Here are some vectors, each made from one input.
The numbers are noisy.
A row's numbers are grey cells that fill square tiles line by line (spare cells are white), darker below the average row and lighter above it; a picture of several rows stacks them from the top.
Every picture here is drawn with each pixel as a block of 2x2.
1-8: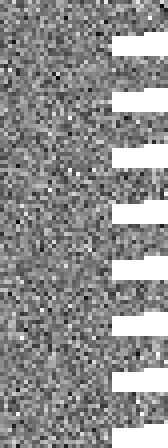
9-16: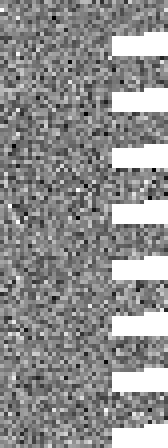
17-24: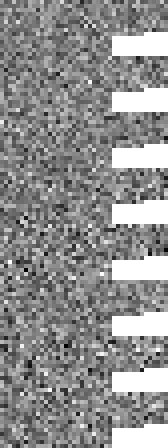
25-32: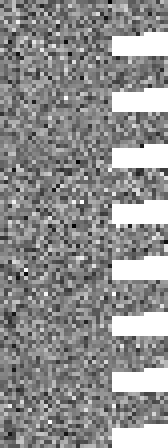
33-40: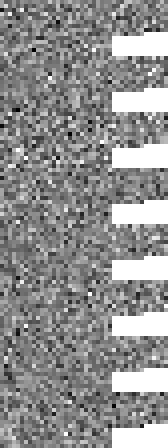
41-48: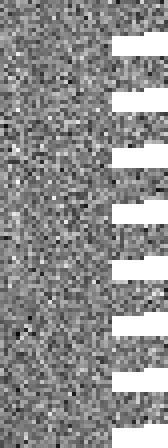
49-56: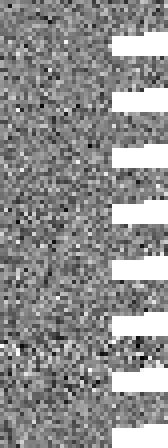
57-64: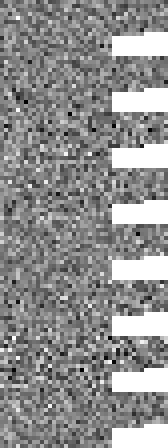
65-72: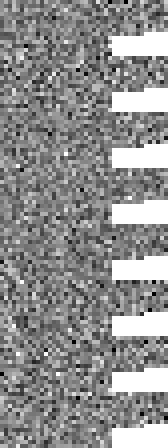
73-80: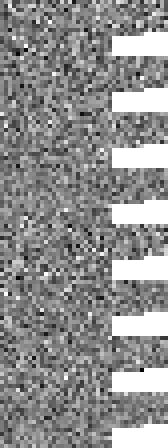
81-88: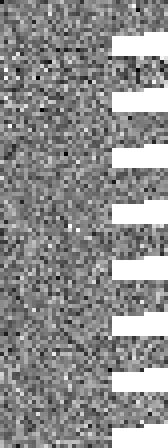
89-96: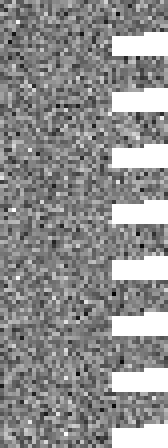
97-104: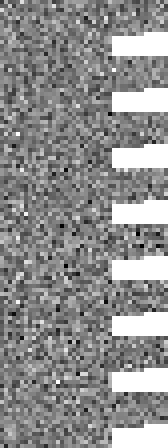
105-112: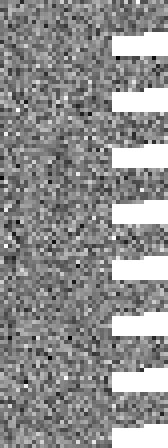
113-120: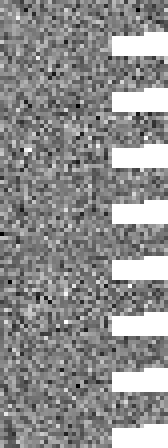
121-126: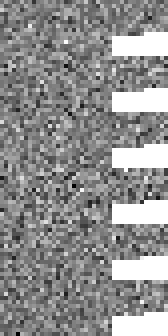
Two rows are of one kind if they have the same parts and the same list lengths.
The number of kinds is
2.
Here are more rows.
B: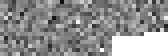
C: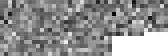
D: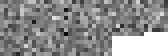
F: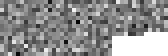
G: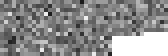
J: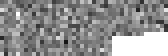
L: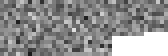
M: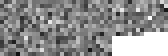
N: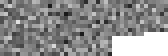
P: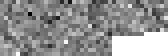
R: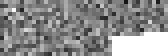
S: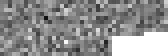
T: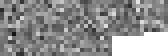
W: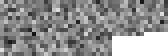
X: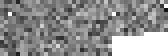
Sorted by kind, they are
B, C, J, L, P, R, S
D, F, G, M, N, T, W, X

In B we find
a point on a 9-point line and three true/false values.
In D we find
one of 5 labels and a point on a 9-point line.
